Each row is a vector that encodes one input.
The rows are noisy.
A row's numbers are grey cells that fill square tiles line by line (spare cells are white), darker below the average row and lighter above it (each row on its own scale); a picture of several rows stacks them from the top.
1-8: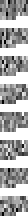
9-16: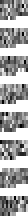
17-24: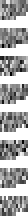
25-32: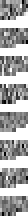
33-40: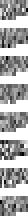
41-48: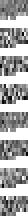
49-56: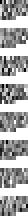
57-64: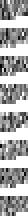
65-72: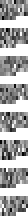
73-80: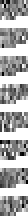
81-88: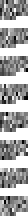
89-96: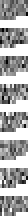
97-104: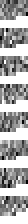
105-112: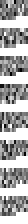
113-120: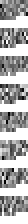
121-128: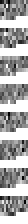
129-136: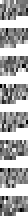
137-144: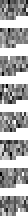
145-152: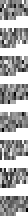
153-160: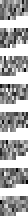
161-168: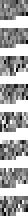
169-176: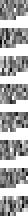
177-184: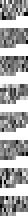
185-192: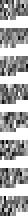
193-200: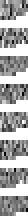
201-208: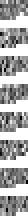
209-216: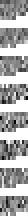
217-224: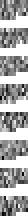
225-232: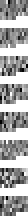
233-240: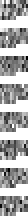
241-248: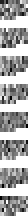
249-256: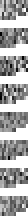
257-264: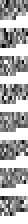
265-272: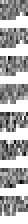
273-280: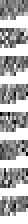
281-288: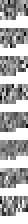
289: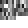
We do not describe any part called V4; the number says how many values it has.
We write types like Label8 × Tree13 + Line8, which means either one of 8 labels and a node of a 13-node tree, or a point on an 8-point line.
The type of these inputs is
Bool × Bool × Bool × Circle10 + Label8 × (Line6 + V4).
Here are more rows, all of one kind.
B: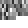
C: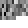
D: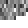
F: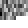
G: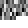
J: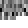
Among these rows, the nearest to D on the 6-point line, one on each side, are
B and G.
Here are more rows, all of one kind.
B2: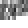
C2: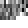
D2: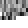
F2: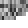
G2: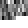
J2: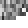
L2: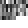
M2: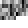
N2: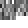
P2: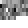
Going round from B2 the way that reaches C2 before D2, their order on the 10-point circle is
B2, M2, C2, D2, L2, G2, J2, N2, F2, P2.
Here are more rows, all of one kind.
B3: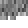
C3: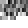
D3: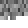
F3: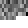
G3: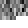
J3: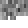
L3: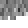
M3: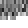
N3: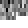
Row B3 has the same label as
C3, J3 and M3.
